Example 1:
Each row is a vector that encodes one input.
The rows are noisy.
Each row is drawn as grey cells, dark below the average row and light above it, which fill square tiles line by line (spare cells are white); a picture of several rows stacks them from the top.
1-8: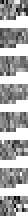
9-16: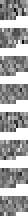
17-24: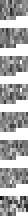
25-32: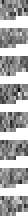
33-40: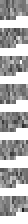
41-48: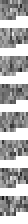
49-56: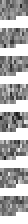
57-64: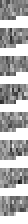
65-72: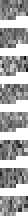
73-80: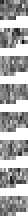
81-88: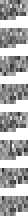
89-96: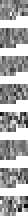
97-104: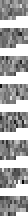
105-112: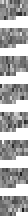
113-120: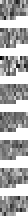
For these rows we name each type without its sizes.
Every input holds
a label, together with either a fixed value, or a node of a tree.
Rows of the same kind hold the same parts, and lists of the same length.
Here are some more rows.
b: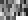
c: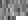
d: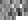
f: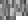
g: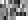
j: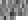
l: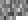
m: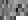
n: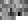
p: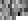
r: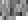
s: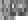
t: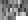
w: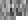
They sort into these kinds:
b, c, f, m, t
d, g, j, l, n, p, r, s, w

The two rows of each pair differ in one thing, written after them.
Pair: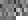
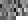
the node of the tree
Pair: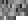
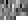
the node of the tree
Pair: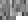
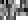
the node of the tree
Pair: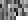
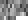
the node of the tree
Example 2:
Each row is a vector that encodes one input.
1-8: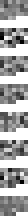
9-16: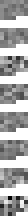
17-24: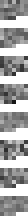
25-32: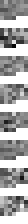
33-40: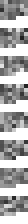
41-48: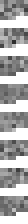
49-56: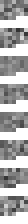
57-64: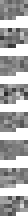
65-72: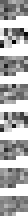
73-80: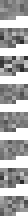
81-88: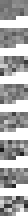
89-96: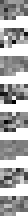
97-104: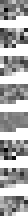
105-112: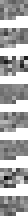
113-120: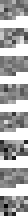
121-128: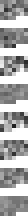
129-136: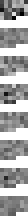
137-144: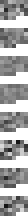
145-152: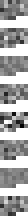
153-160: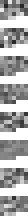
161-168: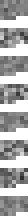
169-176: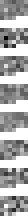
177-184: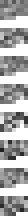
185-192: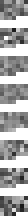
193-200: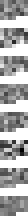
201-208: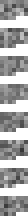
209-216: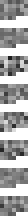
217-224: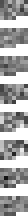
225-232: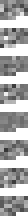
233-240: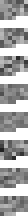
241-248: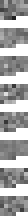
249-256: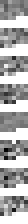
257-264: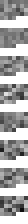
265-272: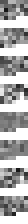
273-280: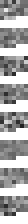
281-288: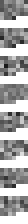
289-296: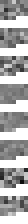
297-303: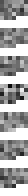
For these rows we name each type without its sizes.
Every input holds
a point on a line and three true/false values.
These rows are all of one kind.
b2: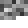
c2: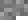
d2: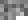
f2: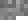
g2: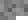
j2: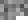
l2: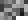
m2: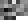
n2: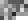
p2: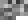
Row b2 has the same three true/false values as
c2, d2, n2 and p2.
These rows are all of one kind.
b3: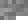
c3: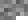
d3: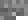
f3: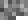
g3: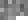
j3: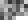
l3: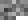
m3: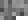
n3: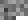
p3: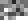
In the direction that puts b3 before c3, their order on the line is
n3, b3, p3, f3, c3, g3, d3, l3, m3, j3.
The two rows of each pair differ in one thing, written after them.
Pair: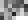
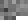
the place on the line
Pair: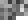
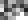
the place on the line
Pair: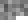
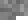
one of the three true/false values
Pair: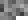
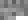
one of the three true/false values
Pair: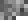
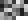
the place on the line
